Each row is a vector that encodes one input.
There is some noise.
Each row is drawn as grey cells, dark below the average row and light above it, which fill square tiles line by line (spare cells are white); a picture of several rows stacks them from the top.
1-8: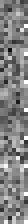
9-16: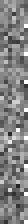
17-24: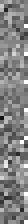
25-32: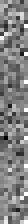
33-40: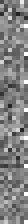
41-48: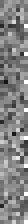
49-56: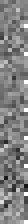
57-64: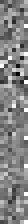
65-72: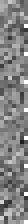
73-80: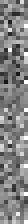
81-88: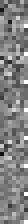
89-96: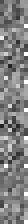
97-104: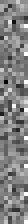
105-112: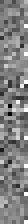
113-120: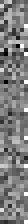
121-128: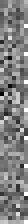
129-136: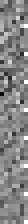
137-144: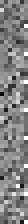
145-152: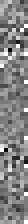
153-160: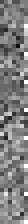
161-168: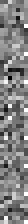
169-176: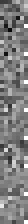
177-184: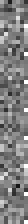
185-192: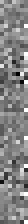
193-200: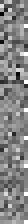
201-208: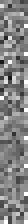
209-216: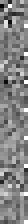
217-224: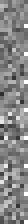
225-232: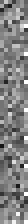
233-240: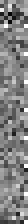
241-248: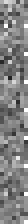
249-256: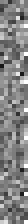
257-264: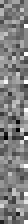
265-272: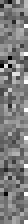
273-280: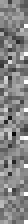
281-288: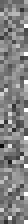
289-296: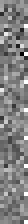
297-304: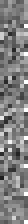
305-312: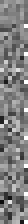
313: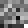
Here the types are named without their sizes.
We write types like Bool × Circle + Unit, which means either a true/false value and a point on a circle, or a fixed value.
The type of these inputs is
List(Line).
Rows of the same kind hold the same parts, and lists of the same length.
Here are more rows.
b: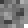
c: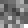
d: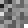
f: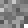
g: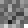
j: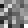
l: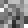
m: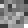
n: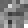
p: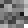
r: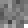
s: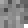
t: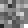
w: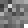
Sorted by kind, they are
b, c, m, n, w
d, l, p
f, g, j, r, s
t

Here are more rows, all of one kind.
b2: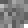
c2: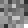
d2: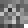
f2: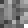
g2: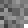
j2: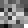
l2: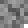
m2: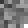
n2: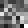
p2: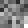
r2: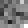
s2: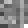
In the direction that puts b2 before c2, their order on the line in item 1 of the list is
b2, c2, l2, j2, d2, g2, s2, n2, r2, f2, m2, p2.
